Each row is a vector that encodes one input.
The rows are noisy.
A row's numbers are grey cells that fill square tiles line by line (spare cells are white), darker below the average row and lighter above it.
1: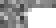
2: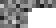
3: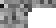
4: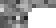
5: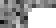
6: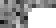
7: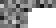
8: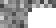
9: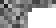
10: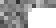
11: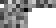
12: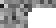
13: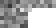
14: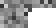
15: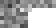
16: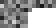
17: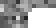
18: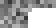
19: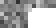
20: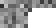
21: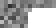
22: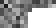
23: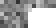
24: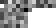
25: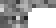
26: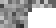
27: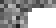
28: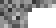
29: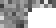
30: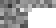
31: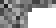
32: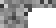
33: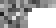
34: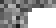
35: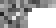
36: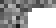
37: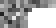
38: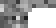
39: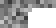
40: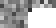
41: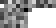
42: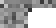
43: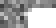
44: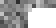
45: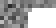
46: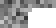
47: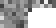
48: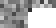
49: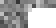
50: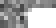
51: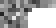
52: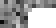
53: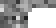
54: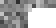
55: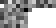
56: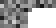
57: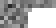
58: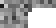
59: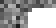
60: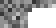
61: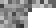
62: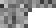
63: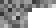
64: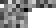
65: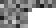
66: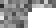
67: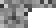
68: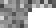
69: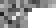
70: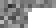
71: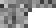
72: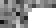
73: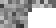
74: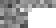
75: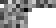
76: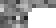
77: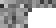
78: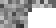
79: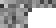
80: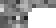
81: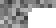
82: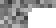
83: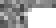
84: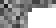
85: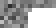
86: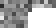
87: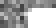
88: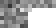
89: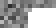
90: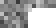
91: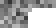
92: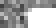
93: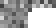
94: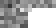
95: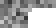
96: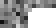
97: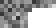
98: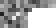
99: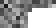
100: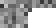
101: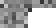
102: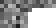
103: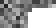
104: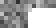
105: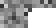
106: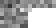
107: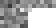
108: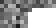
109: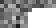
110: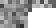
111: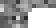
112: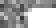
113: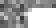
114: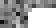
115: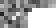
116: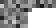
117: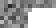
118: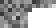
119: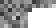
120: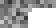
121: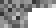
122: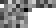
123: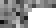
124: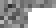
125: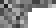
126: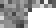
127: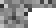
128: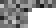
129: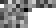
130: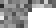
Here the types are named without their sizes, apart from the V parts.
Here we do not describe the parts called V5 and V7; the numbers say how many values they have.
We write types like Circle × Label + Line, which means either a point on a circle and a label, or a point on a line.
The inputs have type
Bool × V5 + Line + V7.
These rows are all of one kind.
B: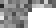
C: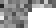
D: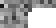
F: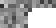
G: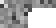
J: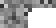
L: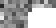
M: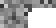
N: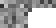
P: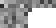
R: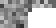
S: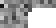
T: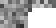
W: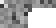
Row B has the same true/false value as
C, L, R and T.
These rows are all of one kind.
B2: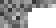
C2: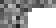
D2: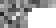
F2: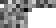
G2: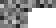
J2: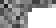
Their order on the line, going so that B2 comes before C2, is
D2, B2, J2, C2, G2, F2.
